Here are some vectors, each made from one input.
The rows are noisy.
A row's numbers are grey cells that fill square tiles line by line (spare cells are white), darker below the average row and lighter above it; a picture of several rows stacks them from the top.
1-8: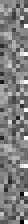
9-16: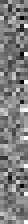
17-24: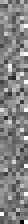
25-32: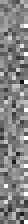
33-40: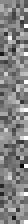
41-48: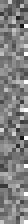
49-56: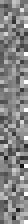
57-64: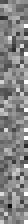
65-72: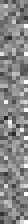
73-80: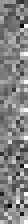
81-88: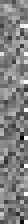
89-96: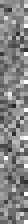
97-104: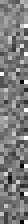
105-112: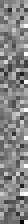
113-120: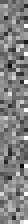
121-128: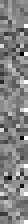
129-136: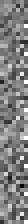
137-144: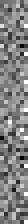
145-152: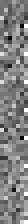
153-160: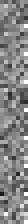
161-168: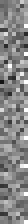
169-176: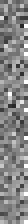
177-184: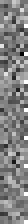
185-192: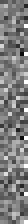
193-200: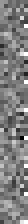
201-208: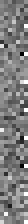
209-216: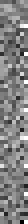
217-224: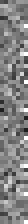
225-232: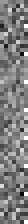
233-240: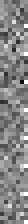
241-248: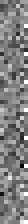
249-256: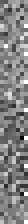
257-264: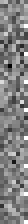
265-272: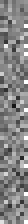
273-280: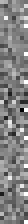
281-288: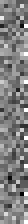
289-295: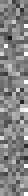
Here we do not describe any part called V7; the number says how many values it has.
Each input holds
a point on a 5-point line, three true/false values and a value of V7.
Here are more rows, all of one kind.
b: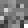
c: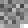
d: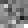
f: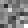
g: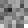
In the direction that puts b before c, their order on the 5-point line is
b, d, f, c, g.
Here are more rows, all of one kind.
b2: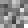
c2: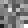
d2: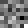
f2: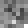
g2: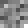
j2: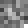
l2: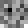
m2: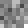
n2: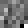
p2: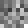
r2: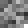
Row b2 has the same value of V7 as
g2 and m2.
